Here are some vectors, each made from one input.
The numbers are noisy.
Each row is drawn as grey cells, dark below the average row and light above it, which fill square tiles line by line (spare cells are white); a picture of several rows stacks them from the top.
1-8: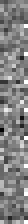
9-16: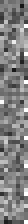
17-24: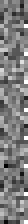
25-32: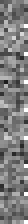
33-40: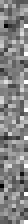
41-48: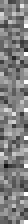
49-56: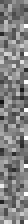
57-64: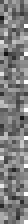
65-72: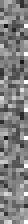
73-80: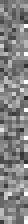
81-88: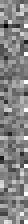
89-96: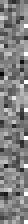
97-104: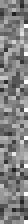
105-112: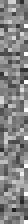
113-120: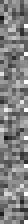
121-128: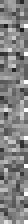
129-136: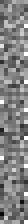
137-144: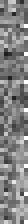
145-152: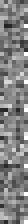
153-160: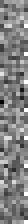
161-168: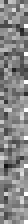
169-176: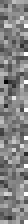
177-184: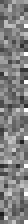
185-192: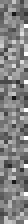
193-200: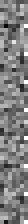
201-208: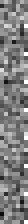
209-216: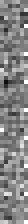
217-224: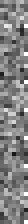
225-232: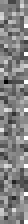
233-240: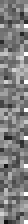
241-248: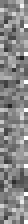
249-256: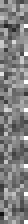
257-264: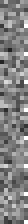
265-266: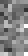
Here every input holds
a point on an 18-point circle and three true/false values.
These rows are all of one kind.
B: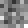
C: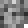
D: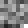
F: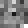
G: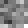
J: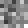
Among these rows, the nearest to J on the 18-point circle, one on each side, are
B and G.
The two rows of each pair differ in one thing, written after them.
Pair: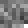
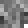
one of the three true/false values
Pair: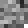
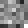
one of the three true/false values
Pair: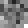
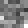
one of the three true/false values
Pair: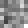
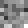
one of the three true/false values
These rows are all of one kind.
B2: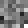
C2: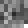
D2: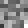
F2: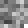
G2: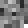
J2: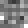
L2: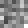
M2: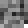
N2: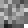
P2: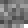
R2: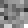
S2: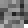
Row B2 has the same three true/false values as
F2 and N2.
